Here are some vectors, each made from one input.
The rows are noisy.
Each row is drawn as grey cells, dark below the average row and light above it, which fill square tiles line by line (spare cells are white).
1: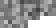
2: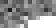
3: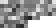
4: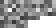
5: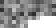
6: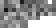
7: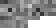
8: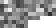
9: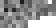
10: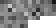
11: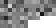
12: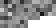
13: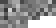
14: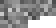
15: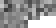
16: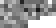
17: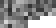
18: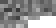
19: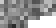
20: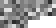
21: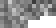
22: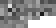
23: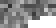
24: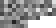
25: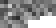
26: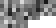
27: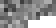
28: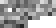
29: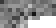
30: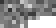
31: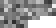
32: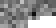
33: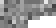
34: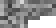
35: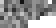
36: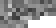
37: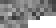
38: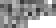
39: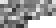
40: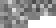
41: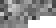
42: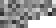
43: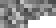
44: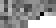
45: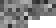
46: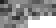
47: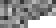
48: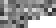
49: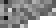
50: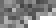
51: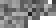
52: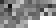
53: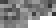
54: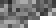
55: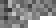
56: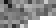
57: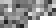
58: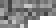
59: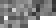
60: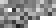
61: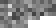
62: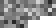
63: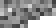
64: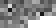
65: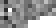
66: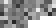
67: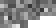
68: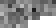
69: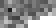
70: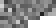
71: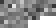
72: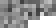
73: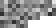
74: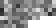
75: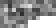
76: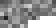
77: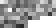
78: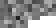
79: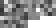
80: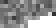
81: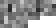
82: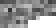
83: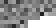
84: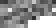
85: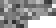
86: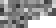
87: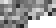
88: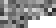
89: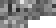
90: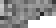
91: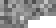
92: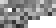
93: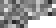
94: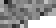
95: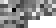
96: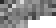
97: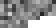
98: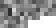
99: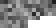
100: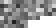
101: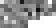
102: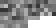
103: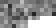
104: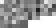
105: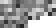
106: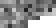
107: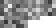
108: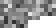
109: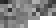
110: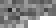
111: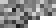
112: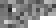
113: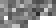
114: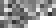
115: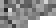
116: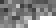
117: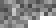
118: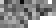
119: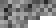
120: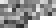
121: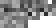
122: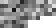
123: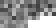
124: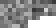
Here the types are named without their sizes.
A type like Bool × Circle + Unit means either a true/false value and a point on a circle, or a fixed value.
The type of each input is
(Bool × Bool × Bool × Bool + Unit) × Line × Tree.
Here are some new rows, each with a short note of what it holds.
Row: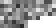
a point on a line and a node of a tree
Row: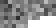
a point on a line, a node of a tree and four true/false values
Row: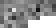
a point on a line, a node of a tree and four true/false values
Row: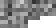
a point on a line, a node of a tree and four true/false values
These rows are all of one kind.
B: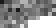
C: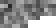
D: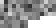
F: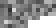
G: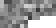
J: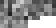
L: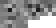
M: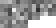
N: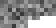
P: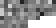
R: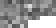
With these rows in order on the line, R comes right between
G and P.
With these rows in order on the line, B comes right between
L and N.
